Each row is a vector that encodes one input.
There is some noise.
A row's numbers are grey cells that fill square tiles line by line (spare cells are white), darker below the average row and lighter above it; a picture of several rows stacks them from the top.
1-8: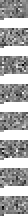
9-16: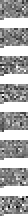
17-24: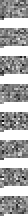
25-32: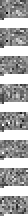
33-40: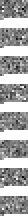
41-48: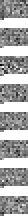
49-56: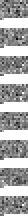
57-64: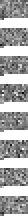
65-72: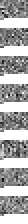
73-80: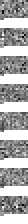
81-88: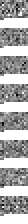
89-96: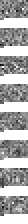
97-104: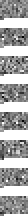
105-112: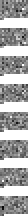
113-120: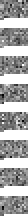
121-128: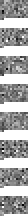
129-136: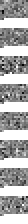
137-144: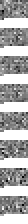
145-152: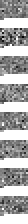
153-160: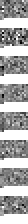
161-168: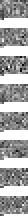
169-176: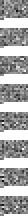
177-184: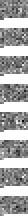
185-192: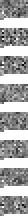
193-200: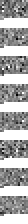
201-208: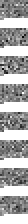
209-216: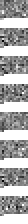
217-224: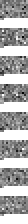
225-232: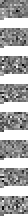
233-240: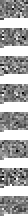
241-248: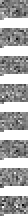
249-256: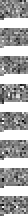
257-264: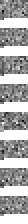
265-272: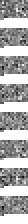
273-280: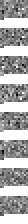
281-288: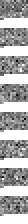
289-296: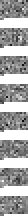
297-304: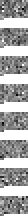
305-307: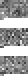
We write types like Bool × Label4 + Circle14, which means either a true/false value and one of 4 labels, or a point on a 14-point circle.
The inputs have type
Line9 × (Line9 + Line10).
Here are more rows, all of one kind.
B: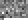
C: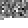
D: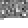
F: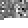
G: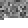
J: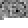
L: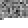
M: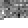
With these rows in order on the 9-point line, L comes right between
J and M.
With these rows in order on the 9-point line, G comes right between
B and J.
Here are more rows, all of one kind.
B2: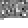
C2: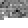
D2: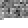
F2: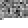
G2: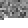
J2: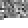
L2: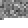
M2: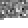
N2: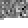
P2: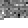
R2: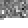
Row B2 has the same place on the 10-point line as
D2 and P2.
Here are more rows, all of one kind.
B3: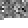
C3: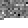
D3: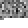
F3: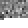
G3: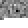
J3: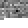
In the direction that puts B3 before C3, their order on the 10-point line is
G3, B3, D3, J3, C3, F3.
